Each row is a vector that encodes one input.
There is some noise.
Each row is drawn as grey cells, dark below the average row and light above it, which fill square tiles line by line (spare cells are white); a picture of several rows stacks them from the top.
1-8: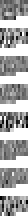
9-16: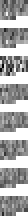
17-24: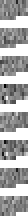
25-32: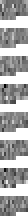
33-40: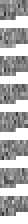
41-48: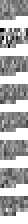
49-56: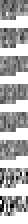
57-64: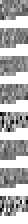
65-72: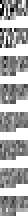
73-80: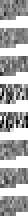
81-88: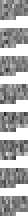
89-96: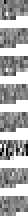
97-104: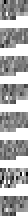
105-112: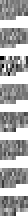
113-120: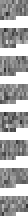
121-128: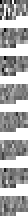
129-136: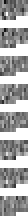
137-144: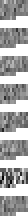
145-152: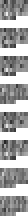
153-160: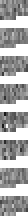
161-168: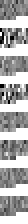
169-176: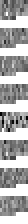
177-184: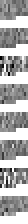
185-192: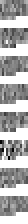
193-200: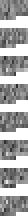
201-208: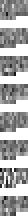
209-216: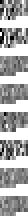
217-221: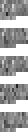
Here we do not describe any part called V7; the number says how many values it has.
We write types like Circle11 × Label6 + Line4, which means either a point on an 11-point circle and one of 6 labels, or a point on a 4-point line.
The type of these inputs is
Line5 × List2(Line6) × V7 + Tree8.
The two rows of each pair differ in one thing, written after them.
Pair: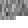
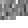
the place on the 6-point line in item 1 of the list
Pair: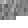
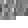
the place on the 6-point line in item 1 of the list
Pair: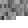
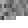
the place on the 5-point line
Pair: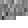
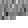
the value of V7
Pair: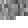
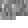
the value of V7
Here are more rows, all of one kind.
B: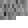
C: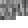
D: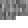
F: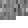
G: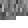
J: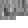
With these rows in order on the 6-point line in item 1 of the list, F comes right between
B and C.
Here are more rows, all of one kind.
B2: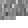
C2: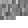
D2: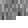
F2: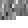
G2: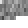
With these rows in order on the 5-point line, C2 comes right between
B2 and G2.
